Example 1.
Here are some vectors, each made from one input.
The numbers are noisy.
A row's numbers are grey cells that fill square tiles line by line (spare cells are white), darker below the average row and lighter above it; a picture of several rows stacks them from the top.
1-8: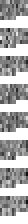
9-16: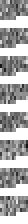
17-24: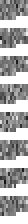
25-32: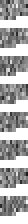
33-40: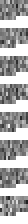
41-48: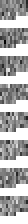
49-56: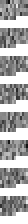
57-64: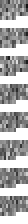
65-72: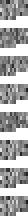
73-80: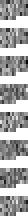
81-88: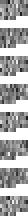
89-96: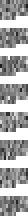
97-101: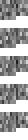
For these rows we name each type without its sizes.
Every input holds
a point on a line.
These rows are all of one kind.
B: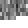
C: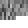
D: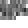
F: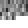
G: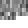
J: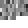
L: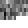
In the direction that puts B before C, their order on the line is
B, D, L, C, G, F, J.
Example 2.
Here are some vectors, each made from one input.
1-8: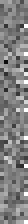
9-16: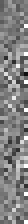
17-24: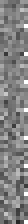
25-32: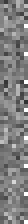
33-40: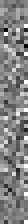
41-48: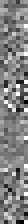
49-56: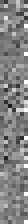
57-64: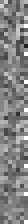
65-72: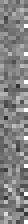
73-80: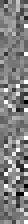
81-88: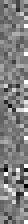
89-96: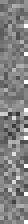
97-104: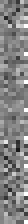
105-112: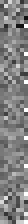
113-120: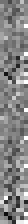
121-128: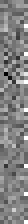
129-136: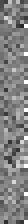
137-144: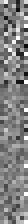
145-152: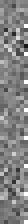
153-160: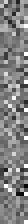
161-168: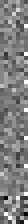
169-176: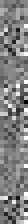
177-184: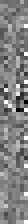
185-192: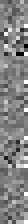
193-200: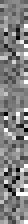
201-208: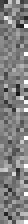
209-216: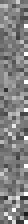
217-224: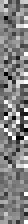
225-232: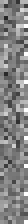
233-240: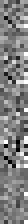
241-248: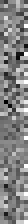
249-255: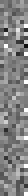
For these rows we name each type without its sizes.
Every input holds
a point on a circle.
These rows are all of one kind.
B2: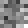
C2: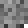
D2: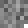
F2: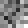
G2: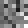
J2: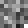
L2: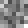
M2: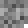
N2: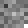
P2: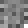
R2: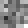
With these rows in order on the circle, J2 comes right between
C2 and D2.
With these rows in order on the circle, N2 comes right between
B2 and G2.
